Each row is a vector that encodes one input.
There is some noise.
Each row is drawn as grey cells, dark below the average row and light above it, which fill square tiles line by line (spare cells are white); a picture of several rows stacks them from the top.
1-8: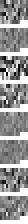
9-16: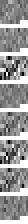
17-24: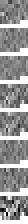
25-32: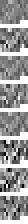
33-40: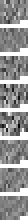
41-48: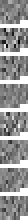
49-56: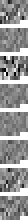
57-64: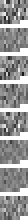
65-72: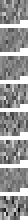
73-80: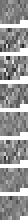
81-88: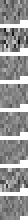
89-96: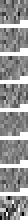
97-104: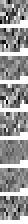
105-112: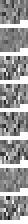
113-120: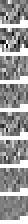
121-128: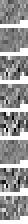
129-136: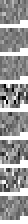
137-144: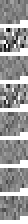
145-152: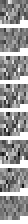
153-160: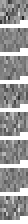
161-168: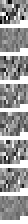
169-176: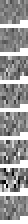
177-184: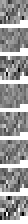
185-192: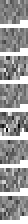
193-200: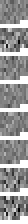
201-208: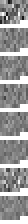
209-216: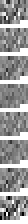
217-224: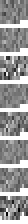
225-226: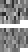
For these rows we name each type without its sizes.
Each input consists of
a point on a line and a true/false value.
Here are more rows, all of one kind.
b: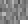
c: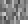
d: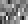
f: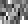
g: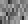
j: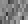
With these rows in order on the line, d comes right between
c and f.
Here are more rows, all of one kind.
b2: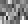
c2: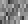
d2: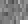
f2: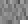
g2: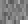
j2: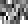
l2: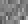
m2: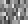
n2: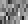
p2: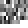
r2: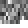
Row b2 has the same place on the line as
c2, f2, j2 and m2.
